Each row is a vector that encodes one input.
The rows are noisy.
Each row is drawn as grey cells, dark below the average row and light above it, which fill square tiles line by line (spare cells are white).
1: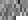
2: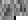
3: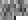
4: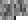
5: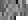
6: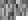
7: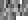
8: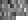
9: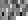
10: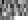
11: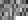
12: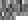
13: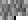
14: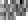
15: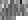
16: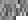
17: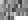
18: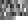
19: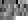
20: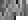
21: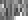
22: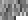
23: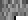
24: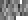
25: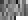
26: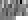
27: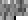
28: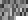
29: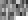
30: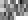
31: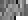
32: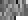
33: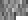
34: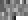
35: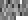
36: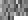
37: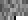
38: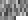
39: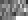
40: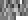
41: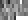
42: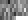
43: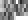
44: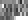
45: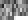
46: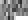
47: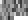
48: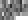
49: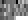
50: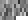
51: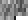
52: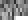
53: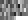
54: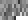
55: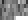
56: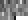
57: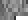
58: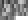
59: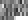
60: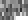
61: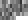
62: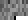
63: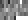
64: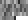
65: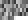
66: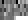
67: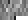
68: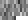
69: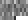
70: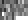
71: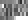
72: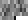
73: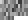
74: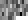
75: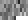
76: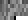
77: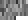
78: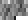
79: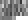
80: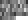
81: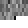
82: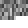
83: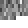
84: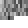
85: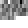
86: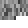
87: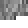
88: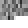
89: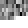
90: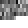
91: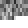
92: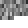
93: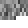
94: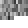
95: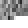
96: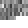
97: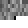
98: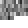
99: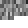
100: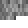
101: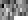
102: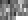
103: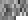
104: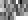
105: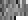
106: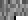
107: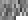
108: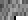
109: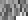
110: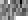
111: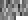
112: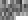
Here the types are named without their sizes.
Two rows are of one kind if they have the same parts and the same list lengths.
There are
2 kinds of row.
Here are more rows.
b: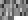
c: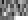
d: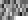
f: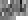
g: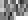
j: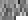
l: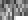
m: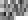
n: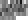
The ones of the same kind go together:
b, c, d, l
f, g, j, m, n

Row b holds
a label and a point on a line.
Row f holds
a point on each of two lines.
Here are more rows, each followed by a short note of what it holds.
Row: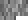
a label and a point on a line
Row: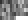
a label and a point on a line
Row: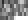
a label and a point on a line
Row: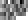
a point on each of two lines
